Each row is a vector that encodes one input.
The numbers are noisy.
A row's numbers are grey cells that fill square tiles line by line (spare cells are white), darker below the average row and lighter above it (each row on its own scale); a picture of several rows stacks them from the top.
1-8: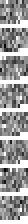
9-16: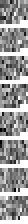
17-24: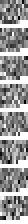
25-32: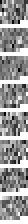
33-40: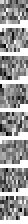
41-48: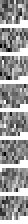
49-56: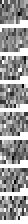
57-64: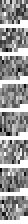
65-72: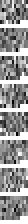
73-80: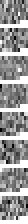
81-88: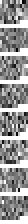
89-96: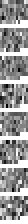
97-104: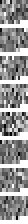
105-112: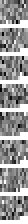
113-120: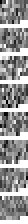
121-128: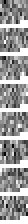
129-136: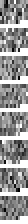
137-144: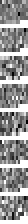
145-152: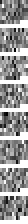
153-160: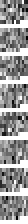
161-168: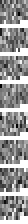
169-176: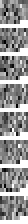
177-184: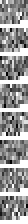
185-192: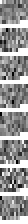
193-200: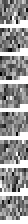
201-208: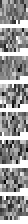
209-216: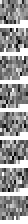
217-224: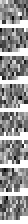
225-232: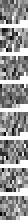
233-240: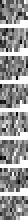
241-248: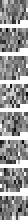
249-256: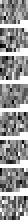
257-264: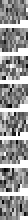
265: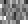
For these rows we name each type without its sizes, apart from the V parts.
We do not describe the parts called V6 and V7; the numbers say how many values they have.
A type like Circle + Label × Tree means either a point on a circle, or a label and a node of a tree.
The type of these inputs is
Bool × Line × V6 + Circle × V7.
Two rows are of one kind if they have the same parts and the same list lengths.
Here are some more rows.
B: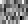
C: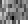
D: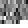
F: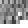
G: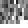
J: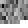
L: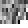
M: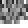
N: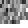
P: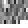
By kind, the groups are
B, C, F, J, M, P
D, G, L, N

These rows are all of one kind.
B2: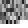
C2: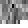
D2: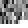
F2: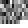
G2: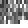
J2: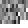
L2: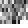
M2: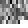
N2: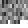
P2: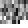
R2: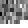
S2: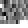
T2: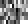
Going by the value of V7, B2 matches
D2, F2 and S2.
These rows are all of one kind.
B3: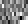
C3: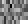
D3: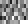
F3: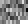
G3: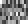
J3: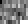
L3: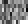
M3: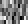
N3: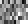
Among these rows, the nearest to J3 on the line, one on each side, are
B3 and L3.
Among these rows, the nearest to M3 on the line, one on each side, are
C3 and F3.
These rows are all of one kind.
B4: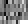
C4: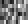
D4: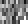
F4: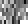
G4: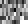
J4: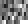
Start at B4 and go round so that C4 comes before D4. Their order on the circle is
B4, F4, G4, J4, C4, D4.
